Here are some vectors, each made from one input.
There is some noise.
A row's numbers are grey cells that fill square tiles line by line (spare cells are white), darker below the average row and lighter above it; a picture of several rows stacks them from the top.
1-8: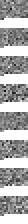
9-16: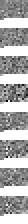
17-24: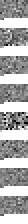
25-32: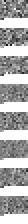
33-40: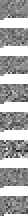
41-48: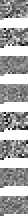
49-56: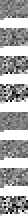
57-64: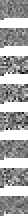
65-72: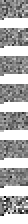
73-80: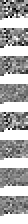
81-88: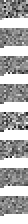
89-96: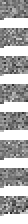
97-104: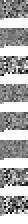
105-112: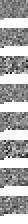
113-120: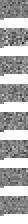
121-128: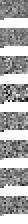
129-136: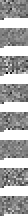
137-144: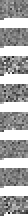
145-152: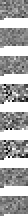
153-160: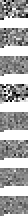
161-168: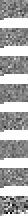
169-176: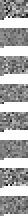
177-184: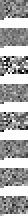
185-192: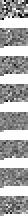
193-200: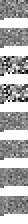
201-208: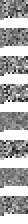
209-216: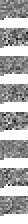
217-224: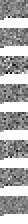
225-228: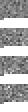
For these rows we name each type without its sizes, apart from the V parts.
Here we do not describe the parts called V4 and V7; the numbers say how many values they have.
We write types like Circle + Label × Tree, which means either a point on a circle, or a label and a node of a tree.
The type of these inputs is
(Circle + V7) × V4 + Label × Label.
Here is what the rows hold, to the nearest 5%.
About 40% of them hold two labels. The rest hold a value of V4, together with either a point on a circle, or a value of V7.
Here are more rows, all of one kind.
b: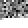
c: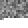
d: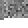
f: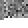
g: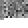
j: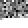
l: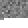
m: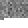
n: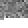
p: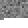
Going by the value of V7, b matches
d, f and p.
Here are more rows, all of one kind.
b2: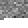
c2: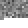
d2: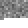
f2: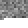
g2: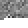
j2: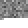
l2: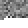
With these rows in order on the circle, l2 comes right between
c2 and f2.
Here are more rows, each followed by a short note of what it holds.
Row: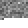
two labels
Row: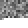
a value of V4 and a value of V7
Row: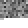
a value of V4 and a value of V7
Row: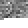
two labels
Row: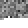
a value of V4 and a value of V7
